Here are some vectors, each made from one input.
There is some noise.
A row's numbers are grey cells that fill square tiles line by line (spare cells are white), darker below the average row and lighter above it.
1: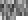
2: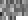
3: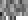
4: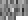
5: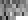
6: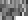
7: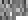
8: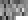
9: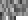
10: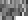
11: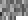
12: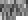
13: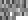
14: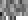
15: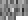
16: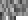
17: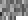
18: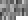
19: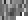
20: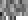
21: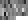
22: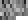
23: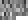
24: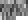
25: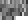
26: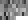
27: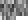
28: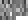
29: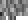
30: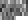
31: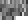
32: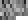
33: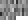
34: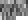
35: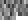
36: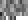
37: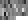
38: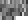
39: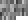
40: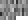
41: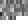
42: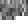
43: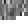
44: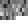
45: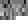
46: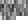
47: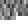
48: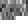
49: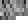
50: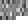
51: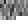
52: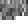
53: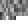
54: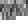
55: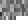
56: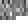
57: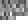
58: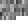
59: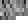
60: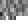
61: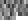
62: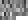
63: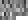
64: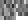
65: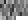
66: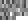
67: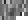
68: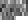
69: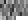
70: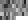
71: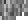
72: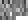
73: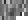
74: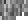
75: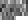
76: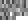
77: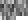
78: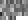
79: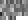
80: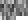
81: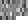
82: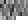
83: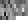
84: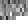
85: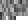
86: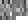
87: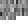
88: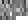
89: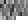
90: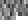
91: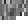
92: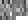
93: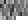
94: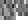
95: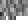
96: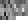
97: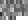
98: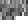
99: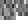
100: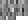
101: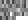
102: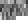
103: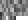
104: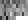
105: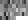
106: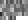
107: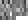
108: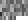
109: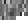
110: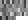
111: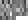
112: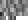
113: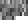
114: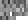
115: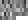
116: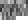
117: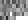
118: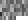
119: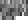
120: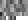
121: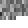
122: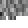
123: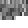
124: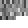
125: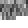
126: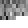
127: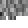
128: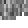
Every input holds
either a point on a 4-point line and a point on a 6-point line, or a point on an 8-point line, or a point on a 9-point line.
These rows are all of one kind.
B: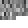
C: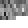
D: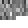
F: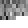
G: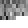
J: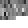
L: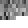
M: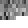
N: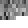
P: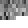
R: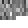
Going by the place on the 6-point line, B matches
D and R.
